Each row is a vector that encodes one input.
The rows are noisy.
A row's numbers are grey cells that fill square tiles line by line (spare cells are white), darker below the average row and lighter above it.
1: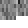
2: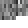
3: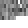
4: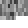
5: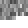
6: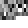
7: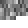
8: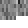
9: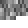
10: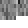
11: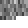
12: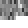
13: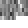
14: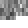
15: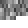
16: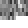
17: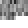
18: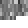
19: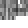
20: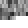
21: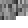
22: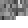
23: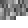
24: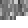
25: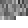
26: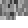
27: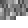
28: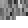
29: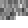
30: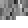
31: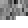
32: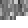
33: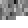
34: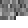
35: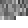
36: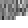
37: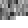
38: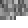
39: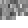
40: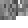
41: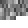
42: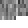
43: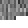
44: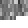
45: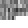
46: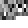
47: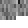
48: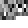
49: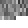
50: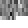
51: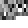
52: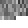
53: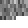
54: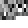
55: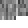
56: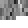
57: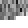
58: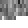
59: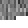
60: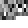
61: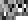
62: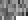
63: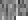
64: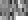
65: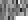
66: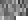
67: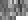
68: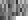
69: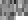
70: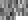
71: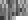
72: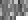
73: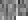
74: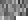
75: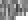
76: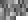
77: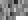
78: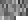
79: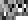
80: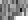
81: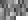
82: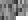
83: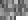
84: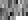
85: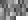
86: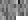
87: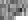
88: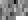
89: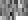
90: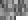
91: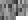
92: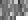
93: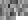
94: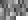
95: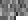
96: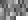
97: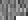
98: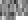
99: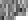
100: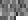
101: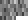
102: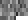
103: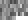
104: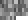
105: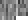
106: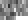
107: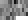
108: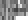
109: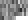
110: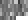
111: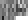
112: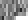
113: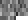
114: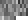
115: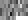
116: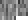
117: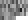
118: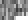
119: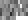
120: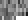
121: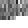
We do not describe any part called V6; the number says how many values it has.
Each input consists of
a list of up to two items, each a true/false value and a value of V6.
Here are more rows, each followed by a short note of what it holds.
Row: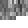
a list of one item
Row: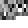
the empty list
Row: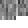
a list of one item
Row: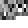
the empty list
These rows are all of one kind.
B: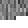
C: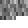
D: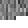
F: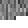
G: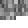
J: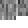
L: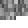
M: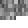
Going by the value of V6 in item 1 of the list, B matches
D and F.
